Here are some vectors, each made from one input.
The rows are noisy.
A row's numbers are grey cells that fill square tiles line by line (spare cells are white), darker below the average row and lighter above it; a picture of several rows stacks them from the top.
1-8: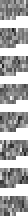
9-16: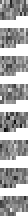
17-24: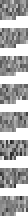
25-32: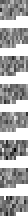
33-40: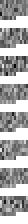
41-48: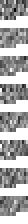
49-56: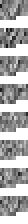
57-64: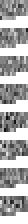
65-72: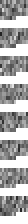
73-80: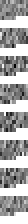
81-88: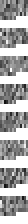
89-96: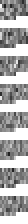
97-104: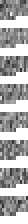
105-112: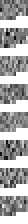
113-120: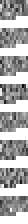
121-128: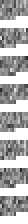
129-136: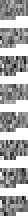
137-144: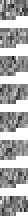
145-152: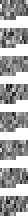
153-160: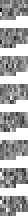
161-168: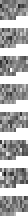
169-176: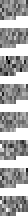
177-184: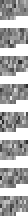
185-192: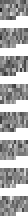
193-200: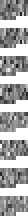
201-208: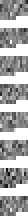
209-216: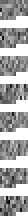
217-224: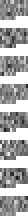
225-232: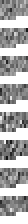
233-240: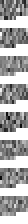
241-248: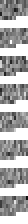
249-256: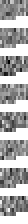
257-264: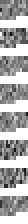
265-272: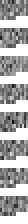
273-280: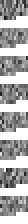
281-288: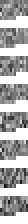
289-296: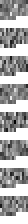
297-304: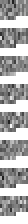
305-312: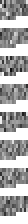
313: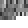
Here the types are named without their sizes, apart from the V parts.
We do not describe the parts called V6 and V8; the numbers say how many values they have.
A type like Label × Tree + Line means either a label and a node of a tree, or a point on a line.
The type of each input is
Bool × Circle + (Line + V6) × V8.
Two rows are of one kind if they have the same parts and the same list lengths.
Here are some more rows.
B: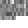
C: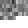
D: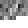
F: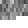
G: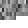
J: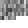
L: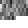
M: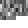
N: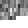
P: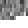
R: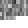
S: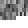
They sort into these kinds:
B, F, G, J, R
C, D, N, P
L, M, S

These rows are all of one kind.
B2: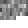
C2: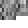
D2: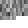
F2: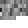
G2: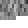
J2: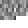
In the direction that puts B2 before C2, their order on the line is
D2, G2, F2, B2, C2, J2.
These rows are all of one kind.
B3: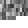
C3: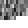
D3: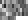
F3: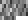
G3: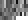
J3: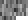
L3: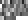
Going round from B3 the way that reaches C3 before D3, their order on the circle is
B3, G3, C3, F3, L3, D3, J3.
